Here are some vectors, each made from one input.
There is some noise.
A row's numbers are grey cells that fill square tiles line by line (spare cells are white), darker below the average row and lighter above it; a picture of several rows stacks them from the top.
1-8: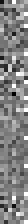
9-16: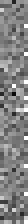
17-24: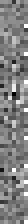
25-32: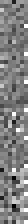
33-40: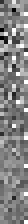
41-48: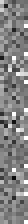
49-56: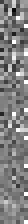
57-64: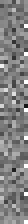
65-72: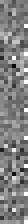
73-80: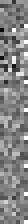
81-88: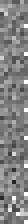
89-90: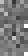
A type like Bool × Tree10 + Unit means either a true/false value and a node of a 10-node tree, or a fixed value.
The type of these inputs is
(Bool × Bool × Bool + Line4) × Line4 + Line5.
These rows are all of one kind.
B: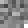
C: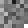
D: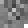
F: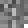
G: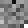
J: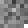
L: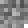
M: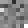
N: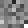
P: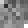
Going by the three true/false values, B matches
G, L, M and N.
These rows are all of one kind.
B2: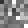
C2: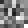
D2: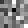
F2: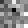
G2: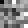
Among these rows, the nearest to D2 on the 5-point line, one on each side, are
C2 and G2.
